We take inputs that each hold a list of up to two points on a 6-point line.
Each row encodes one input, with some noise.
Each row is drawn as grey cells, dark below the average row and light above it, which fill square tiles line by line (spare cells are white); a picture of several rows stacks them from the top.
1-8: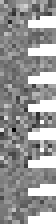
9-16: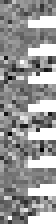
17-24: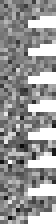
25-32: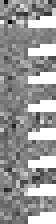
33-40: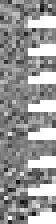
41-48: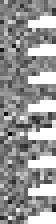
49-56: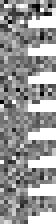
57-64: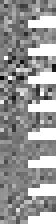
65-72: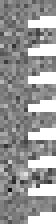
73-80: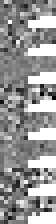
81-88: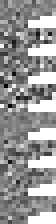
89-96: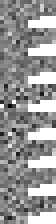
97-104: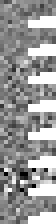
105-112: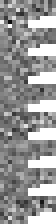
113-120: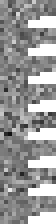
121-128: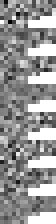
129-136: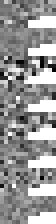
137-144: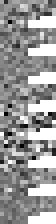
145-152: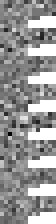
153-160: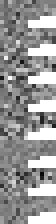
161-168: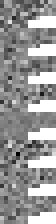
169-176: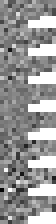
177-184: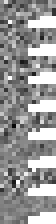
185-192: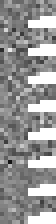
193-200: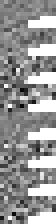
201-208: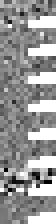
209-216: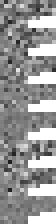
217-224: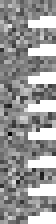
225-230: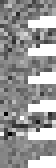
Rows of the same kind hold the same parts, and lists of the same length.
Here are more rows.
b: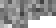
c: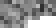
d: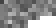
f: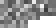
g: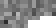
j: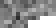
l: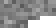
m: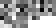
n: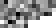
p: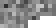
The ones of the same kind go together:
b, m
c, d, g, j
f, l, n, p

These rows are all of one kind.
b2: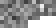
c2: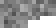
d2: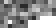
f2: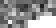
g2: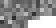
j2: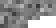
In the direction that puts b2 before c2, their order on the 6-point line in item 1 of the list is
b2, c2, d2, j2, g2, f2.
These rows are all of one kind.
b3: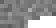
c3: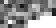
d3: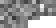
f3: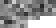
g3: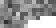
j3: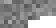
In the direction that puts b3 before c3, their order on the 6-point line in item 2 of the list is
b3, c3, d3, g3, f3, j3.
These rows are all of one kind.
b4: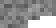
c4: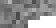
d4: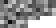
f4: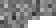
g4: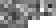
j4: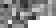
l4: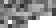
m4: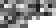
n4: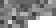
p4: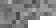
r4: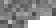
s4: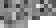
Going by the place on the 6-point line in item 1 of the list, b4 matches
c4, g4 and p4.
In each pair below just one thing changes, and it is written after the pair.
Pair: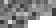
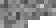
the place on the 6-point line in item 1 of the list
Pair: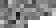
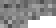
the place on the 6-point line in item 2 of the list
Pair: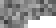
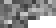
the place on the 6-point line in item 2 of the list
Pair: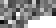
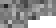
the place on the 6-point line in item 1 of the list
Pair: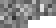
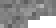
the place on the 6-point line in item 2 of the list
